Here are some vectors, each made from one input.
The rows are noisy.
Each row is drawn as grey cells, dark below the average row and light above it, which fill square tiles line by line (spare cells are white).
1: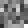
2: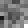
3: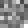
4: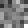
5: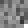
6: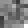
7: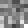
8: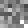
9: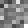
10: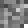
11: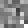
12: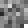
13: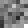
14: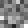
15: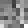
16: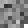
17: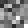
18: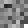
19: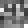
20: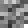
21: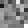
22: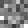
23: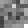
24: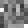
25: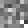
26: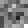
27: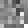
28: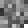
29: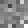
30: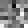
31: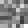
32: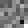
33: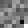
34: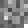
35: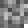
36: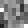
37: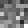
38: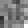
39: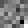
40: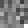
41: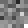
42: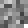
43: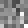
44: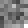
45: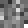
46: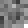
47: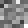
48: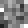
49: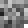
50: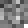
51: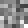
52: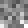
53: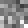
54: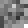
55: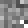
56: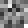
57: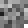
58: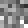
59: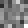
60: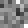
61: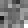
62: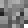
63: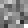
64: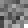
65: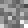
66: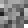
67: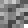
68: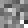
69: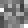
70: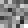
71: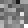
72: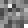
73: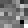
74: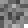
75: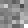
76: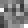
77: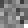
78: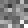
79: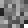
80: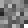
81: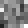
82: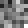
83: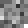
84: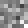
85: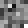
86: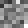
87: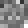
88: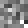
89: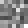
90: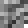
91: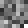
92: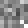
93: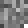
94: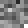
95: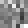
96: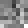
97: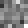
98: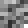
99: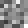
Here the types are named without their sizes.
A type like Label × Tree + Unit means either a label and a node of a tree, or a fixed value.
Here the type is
Bool × Circle + Label.
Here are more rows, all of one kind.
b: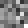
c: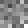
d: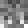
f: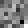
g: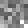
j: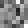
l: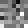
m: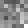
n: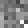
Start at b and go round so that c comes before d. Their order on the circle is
b, l, f, c, m, n, d, g, j.
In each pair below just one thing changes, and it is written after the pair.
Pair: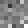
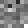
the place on the circle
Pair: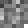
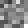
the place on the circle
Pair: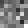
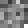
the place on the circle
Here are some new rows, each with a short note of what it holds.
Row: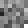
a label
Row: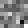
a label
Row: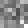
a point on a circle and a true/false value
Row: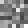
a label
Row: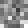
a point on a circle and a true/false value
